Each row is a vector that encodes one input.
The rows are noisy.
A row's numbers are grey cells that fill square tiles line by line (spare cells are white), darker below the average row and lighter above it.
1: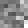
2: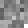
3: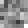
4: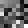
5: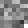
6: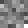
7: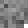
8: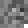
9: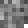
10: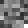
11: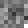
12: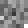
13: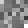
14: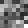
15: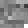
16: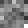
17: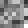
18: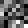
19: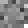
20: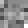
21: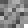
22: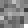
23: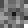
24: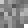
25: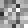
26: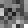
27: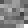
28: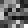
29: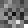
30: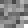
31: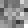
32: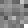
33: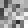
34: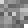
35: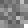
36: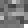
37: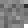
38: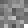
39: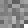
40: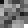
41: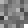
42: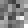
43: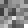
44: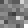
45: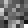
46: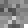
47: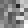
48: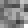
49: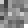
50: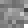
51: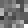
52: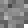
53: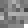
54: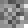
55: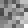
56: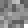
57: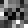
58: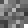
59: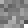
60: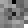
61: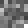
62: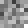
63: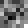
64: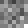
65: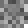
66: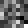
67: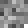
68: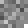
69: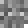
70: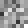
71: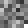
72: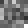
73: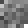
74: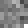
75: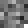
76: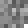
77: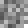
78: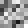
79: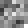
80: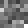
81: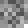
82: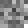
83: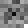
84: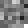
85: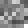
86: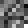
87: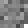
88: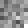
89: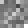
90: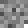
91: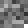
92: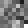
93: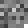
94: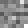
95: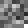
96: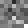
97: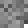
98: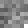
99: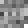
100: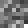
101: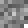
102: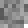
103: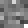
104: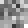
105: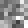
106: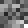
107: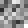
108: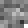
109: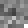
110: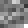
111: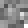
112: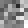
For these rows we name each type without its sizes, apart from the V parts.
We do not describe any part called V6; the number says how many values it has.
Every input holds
a node of a tree, together with either three true/false values, or a value of V6.
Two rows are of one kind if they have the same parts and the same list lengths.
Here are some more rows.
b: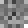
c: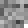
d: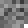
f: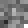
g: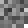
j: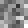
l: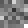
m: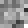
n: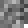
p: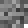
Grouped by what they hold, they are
b, j, l
c, d, f, g, m, n, p

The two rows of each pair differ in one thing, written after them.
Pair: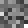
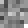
the value of V6
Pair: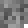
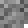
the node of the tree
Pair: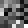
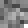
the value of V6
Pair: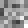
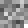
the value of V6
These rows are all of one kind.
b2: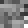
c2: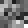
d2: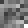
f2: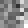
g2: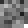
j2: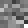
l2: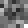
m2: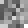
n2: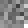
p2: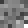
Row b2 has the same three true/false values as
c2 and p2.
